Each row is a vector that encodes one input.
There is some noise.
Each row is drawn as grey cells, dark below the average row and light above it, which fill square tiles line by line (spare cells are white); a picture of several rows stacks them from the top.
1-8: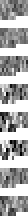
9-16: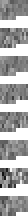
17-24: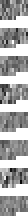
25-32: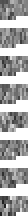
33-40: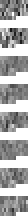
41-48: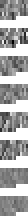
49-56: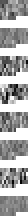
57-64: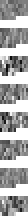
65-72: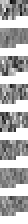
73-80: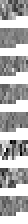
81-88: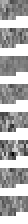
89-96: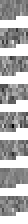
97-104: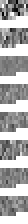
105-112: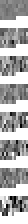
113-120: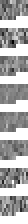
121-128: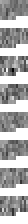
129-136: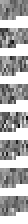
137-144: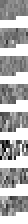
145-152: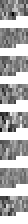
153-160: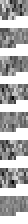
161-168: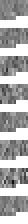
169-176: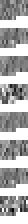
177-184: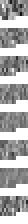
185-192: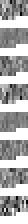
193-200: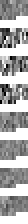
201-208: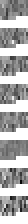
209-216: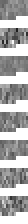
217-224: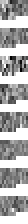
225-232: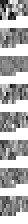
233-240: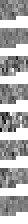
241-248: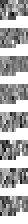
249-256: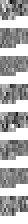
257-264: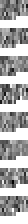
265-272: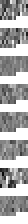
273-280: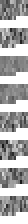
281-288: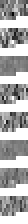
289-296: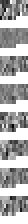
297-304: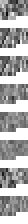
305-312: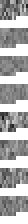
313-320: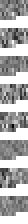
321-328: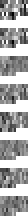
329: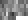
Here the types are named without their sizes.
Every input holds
a point on a line and a true/false value.
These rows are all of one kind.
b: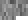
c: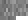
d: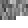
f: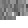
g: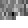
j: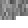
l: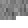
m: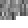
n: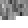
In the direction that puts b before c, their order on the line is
n, b, j, g, l, f, d, m, c.
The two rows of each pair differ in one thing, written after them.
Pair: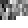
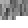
the true/false value
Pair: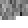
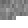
the place on the line
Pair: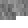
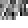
the place on the line
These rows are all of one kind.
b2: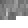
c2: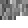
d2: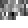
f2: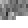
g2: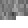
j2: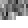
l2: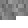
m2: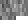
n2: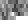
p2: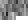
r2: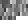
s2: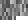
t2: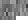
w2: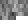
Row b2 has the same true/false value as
d2, n2 and r2.
